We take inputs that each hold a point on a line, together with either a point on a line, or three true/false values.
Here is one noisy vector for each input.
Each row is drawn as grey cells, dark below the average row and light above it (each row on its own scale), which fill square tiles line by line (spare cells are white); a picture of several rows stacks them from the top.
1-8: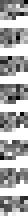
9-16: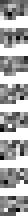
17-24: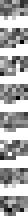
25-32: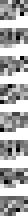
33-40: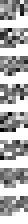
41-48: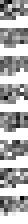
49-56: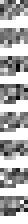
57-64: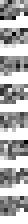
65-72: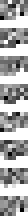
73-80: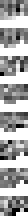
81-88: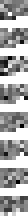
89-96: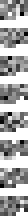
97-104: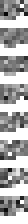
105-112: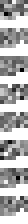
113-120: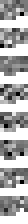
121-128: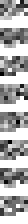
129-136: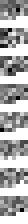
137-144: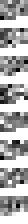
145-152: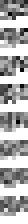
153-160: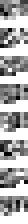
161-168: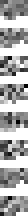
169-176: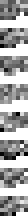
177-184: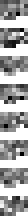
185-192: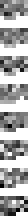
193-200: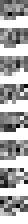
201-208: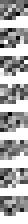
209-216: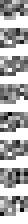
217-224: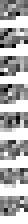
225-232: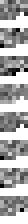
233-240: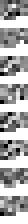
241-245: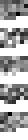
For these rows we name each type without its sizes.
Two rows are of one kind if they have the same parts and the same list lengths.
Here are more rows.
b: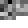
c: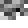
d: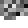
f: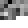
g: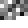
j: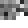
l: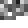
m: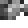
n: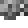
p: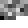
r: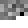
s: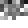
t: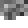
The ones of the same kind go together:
b, c, d, f, j, m, n, s, t
g, l, p, r

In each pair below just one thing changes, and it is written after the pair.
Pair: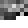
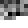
the place on the line
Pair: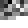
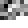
the place on the line
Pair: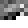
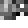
one of the three true/false values
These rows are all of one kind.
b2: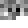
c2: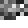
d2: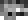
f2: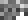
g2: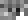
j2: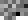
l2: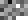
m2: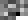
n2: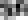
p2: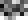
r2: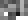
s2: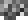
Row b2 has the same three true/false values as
f2 and g2.
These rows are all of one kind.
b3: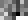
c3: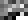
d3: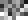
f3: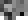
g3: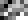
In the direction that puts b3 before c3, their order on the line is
f3, d3, b3, g3, c3.
